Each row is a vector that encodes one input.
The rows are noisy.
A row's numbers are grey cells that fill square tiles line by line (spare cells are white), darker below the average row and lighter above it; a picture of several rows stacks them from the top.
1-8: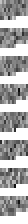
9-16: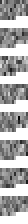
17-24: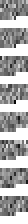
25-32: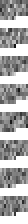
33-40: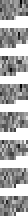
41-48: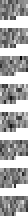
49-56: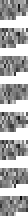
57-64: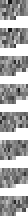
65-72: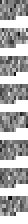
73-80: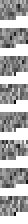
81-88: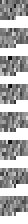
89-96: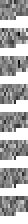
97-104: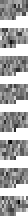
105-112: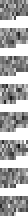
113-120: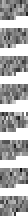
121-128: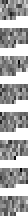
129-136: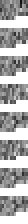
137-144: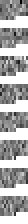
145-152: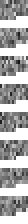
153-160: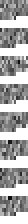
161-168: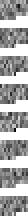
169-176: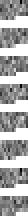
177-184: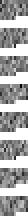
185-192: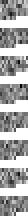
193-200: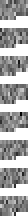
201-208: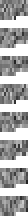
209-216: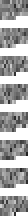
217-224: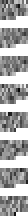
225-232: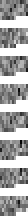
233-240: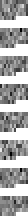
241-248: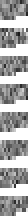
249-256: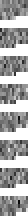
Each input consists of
either a point on a 19-point line, or three true/false values.
